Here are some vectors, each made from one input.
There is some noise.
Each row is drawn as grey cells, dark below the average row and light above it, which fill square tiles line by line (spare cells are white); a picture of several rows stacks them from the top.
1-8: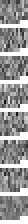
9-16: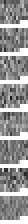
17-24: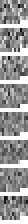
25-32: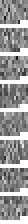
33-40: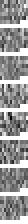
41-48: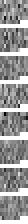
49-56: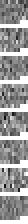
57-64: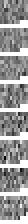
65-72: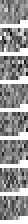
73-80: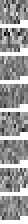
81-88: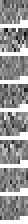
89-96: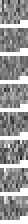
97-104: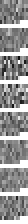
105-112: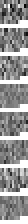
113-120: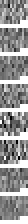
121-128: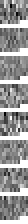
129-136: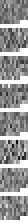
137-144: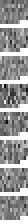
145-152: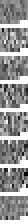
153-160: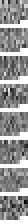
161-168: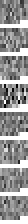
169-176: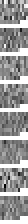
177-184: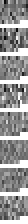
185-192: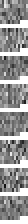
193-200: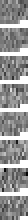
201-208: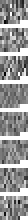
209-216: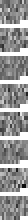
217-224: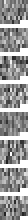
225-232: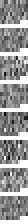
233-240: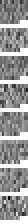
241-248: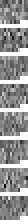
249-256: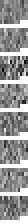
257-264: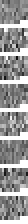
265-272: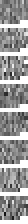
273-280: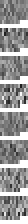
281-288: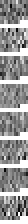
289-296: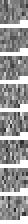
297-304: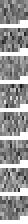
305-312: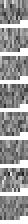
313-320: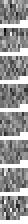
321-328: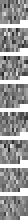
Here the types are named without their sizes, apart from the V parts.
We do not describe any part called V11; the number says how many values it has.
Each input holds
either a point on a line and a true/false value, or a value of V11.
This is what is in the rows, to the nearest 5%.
About 50% of them hold a point on a line and a true/false value. The rest hold a value of V11.
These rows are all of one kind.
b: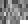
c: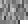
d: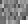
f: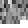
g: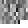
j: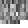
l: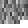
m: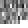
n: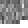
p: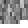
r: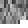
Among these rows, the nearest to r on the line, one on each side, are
b and m.
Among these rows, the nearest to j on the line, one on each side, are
g and l.
